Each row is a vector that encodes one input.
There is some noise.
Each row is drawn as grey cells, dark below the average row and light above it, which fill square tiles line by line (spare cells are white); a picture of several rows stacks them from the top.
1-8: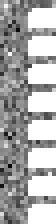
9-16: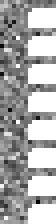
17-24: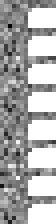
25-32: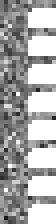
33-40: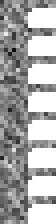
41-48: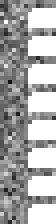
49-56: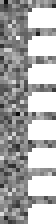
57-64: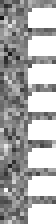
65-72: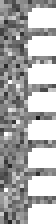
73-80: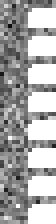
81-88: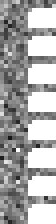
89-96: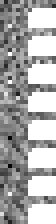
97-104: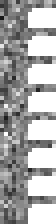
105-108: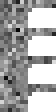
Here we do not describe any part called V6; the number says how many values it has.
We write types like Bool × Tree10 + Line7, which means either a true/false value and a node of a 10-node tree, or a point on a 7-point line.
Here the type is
Line5 × (Tree7 + V6).
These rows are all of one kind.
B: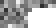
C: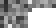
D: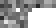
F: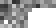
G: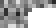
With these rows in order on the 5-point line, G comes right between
B and D.
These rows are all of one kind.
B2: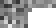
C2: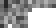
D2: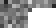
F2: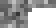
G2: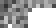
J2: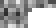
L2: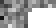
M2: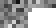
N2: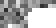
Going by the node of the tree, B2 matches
G2 and L2.
